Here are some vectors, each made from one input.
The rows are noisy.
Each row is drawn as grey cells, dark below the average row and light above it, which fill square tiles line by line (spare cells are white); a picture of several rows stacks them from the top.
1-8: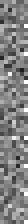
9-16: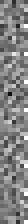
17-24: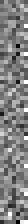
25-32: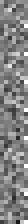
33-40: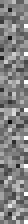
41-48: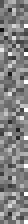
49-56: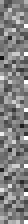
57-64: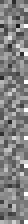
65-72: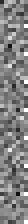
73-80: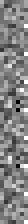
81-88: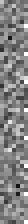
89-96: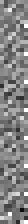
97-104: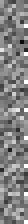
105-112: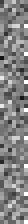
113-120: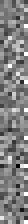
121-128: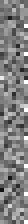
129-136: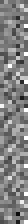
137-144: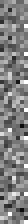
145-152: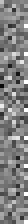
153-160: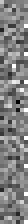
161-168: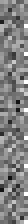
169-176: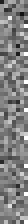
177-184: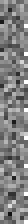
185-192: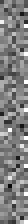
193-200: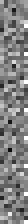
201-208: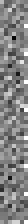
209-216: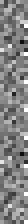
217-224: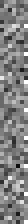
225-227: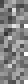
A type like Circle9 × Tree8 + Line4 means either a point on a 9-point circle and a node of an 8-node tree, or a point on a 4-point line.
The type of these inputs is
Circle11 + Tree7.
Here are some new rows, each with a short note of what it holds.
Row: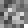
a node of a 7-node tree
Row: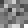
a point on an 11-point circle
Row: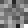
a point on an 11-point circle
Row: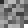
a point on an 11-point circle
